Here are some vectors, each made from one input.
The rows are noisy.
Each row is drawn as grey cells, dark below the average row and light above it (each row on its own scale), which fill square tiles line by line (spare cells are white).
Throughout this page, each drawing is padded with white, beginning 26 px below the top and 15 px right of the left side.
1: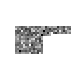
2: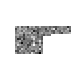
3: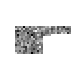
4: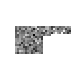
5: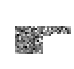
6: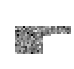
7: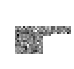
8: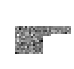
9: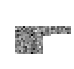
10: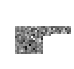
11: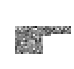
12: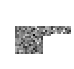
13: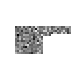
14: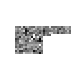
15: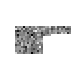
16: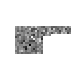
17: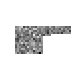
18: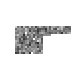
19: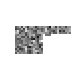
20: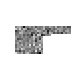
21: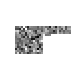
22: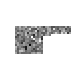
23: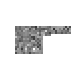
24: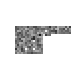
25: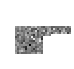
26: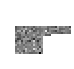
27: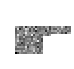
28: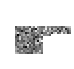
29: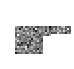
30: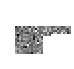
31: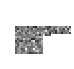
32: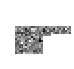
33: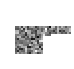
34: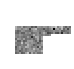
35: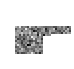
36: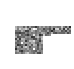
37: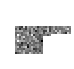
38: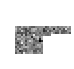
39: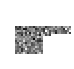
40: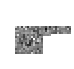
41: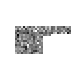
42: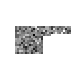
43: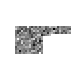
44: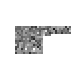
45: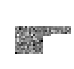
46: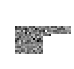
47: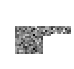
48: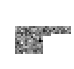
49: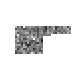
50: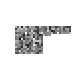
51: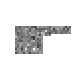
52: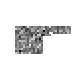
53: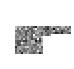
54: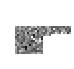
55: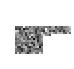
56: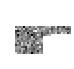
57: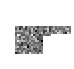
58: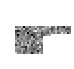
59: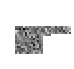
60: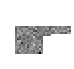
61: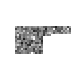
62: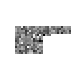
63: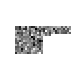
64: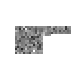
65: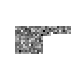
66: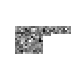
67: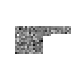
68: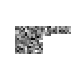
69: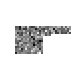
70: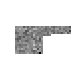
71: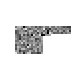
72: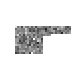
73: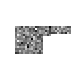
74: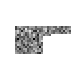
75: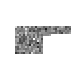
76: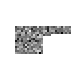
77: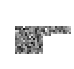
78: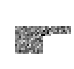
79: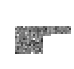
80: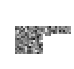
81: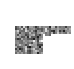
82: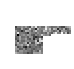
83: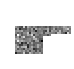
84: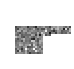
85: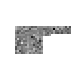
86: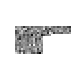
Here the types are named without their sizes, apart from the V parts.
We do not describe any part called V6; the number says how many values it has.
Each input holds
a value of V6, together with a list of points on a line.
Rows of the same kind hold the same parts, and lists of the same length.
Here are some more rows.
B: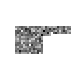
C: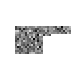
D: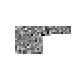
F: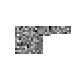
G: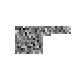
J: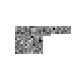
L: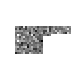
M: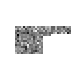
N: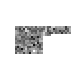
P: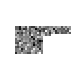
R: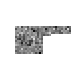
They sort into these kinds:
B, C, G, J, L, P
D, F, N, R
M

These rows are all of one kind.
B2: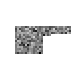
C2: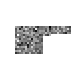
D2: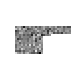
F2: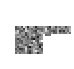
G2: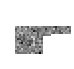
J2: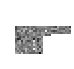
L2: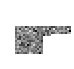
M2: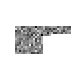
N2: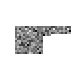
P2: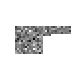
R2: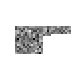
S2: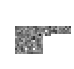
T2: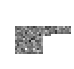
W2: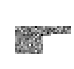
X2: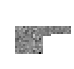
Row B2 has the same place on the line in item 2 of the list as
F2, G2, M2 and X2.
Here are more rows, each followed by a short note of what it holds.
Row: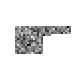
a value of V6, together with a list of two items
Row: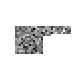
a value of V6, together with the empty list
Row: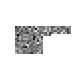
a value of V6, together with the empty list
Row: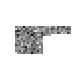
a value of V6, together with the empty list
